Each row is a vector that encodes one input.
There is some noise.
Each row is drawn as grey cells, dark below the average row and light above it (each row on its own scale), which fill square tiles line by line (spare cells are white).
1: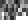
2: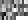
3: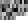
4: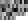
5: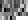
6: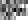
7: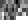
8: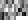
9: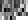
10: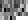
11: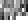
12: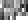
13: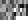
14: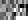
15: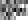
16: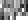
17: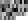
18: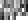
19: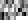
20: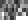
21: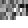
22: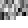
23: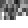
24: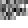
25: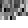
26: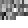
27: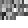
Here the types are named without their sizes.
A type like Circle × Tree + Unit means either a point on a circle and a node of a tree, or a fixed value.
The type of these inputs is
Bool × Bool × Bool.
